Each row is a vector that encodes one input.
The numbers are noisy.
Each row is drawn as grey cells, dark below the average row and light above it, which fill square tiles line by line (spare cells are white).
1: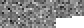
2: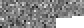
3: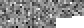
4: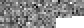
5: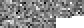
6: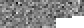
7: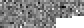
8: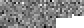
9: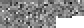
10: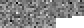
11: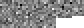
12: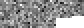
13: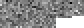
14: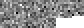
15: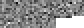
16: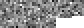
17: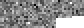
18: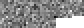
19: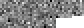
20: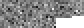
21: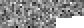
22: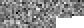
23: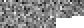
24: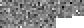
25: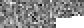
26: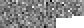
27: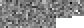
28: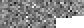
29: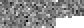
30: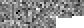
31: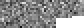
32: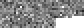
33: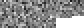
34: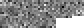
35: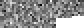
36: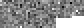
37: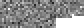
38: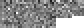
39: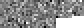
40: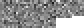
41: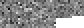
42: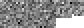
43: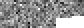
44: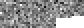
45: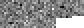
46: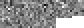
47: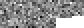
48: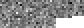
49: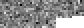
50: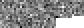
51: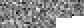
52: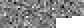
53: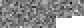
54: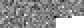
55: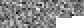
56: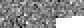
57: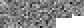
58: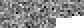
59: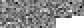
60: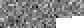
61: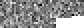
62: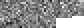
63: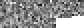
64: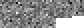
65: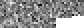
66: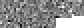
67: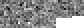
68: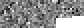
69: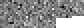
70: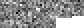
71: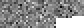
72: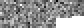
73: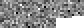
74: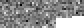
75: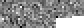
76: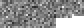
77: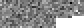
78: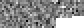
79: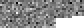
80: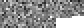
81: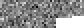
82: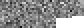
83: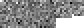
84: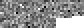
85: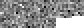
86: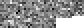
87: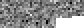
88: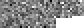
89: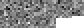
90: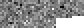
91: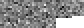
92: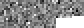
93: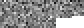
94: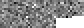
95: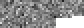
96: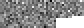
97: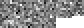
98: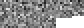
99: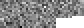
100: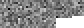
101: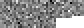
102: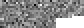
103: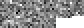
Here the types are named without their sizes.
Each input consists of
either a label, or a point on a line and three true/false values.
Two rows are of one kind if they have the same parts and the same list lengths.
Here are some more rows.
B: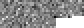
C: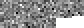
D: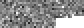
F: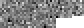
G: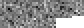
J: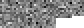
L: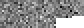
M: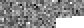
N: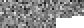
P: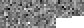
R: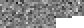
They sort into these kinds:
B, D, F, G, J, L, M, P, R
C, N

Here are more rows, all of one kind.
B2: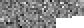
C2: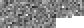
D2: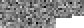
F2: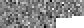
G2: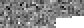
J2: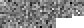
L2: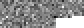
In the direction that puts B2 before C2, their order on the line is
B2, F2, J2, C2, L2, D2, G2.
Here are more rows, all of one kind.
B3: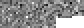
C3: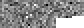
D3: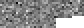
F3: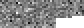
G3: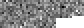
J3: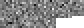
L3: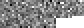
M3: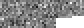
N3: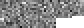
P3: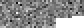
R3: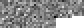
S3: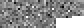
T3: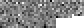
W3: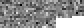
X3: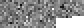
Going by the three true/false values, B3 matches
D3, F3, P3 and W3.
